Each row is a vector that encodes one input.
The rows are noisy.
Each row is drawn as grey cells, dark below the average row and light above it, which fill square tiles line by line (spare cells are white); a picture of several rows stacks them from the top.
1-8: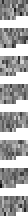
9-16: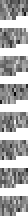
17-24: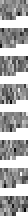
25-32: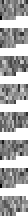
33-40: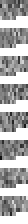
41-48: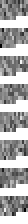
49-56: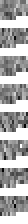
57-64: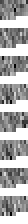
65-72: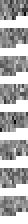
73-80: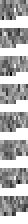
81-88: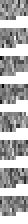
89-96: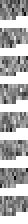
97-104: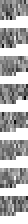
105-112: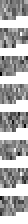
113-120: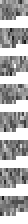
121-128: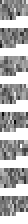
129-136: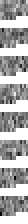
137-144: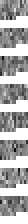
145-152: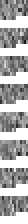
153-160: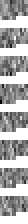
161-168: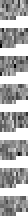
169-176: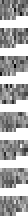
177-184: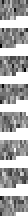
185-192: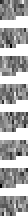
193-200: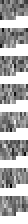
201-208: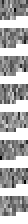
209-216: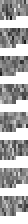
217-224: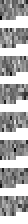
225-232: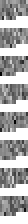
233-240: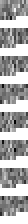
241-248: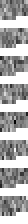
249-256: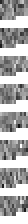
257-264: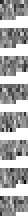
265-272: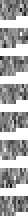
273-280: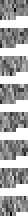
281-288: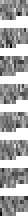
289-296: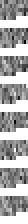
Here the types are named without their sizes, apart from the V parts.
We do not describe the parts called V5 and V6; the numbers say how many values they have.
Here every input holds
either a point on a circle and a true/false value, or a fixed value, or a value of V5 and a value of V6.
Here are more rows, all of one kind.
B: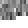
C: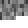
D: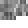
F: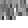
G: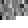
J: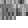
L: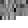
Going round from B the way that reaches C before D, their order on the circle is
B, G, C, F, L, J, D.
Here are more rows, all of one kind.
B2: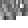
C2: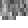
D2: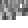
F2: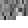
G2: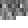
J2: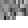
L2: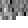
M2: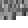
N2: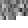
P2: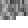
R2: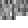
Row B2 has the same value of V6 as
D2 and J2.
